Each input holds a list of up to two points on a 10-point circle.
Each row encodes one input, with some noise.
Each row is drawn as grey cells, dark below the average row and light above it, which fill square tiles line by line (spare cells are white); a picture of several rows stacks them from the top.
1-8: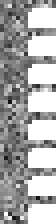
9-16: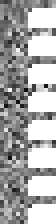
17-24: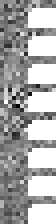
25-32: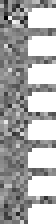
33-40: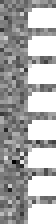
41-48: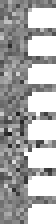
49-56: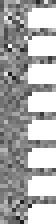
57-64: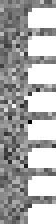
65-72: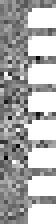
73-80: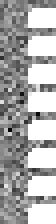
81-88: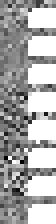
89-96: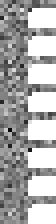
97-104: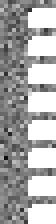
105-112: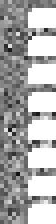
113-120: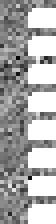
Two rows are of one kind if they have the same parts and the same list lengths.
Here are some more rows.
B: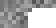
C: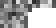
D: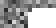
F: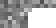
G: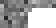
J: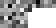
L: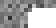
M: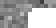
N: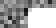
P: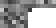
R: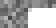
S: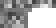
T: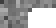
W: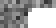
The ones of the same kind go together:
B, F, G, M, T
C, S
D, J, L, N, P, R, W

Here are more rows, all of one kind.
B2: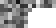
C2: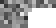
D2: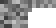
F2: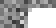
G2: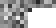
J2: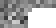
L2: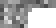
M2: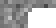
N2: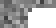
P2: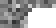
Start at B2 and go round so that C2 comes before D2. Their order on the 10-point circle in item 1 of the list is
B2, J2, L2, M2, C2, F2, D2, P2, N2, G2.
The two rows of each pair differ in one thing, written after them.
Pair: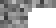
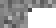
the place on the 10-point circle in item 2 of the list
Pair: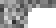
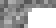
the place on the 10-point circle in item 2 of the list
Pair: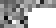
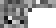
the place on the 10-point circle in item 2 of the list
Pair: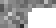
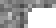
the place on the 10-point circle in item 2 of the list
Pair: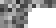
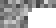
the place on the 10-point circle in item 1 of the list
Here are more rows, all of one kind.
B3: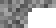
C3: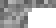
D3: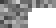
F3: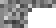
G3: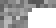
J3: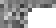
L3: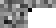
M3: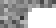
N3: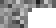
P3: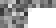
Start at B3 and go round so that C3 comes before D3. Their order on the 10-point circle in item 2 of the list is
B3, P3, C3, N3, F3, G3, M3, L3, D3, J3.
